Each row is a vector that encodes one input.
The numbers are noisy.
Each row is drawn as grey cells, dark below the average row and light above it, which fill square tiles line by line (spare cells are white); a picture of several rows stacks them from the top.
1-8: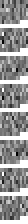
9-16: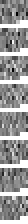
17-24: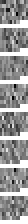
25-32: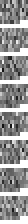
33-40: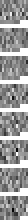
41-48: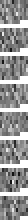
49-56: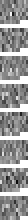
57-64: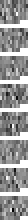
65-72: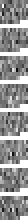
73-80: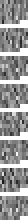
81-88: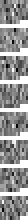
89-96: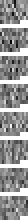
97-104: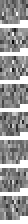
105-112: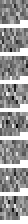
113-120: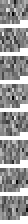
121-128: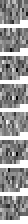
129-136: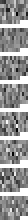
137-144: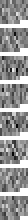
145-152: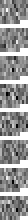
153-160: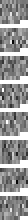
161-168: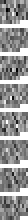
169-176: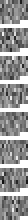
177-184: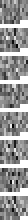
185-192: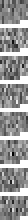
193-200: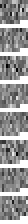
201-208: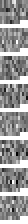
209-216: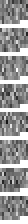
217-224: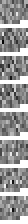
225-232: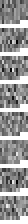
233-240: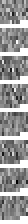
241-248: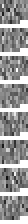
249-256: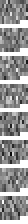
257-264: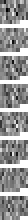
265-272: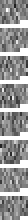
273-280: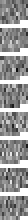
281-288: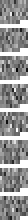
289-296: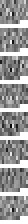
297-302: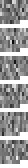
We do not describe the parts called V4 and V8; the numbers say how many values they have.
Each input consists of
one of 12 labels and a value of V8, together with either a node of a 10-node tree, or a value of V4.
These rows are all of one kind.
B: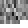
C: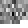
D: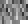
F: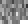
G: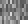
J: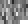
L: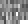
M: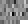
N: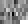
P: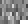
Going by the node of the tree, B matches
C and N.
